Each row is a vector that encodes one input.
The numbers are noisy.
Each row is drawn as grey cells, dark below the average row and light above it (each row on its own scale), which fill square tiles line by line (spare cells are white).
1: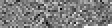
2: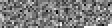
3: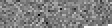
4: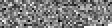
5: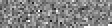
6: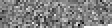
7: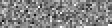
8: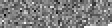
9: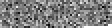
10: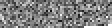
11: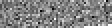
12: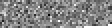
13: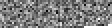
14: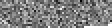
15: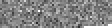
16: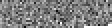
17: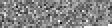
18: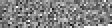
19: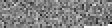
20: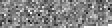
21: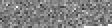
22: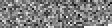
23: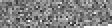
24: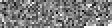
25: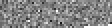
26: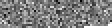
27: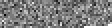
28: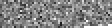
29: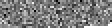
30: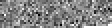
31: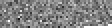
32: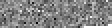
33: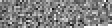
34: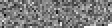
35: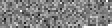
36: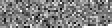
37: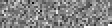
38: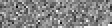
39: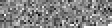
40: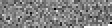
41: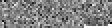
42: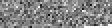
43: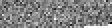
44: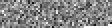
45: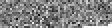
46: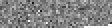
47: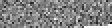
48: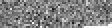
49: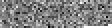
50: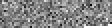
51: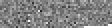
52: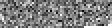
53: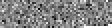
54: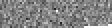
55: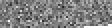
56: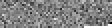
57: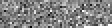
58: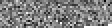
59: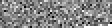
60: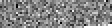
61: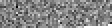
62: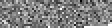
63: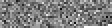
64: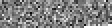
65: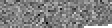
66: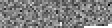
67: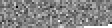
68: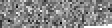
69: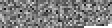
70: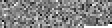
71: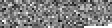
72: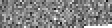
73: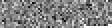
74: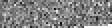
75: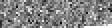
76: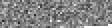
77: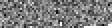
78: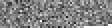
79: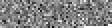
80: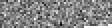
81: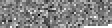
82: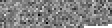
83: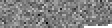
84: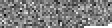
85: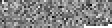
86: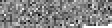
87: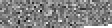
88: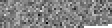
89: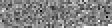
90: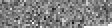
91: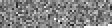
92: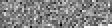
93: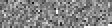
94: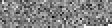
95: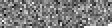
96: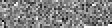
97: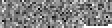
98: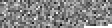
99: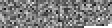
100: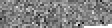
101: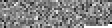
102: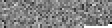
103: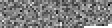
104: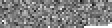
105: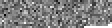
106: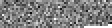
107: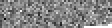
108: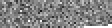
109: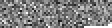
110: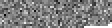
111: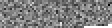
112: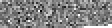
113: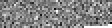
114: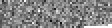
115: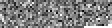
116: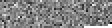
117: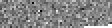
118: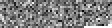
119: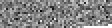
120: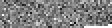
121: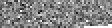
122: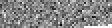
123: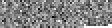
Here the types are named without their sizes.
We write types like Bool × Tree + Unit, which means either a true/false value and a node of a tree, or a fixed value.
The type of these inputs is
(Bool × Bool × Bool + Unit) × Label + Line.
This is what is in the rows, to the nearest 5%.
About 75% of them hold a label, together with either a fixed value, or three true/false values. The rest hold a point on a line.
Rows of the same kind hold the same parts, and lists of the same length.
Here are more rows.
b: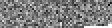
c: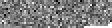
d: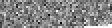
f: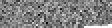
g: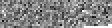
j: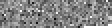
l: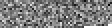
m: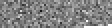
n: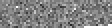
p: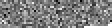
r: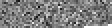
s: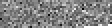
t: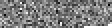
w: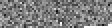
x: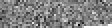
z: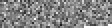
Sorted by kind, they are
b, c, l, p, t, w
d, g, m, n, s, z
f, j, r, x

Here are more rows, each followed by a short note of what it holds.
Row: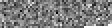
a point on a line
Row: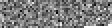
a point on a line
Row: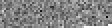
a label and three true/false values
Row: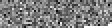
a point on a line
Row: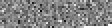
a label and three true/false values
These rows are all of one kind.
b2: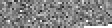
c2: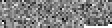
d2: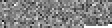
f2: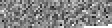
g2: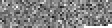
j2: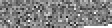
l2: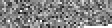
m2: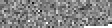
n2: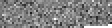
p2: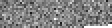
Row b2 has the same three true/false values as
c2, l2, m2 and p2.
